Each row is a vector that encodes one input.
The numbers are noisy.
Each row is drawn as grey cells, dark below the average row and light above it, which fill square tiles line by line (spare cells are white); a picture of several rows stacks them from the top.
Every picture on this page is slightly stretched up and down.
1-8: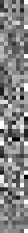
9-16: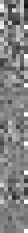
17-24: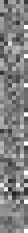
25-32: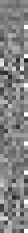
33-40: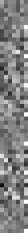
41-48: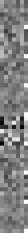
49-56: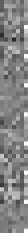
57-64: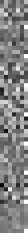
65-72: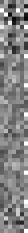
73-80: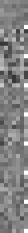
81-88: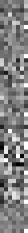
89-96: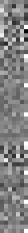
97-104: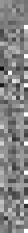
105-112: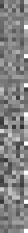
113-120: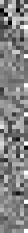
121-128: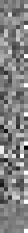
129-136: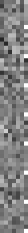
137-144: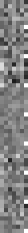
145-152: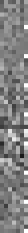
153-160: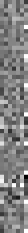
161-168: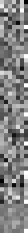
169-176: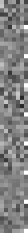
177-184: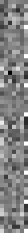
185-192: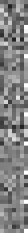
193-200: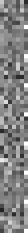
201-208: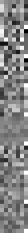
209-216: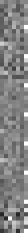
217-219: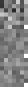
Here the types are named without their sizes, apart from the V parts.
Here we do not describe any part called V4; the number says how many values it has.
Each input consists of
a node of a tree, together with either four true/false values, or a value of V4.
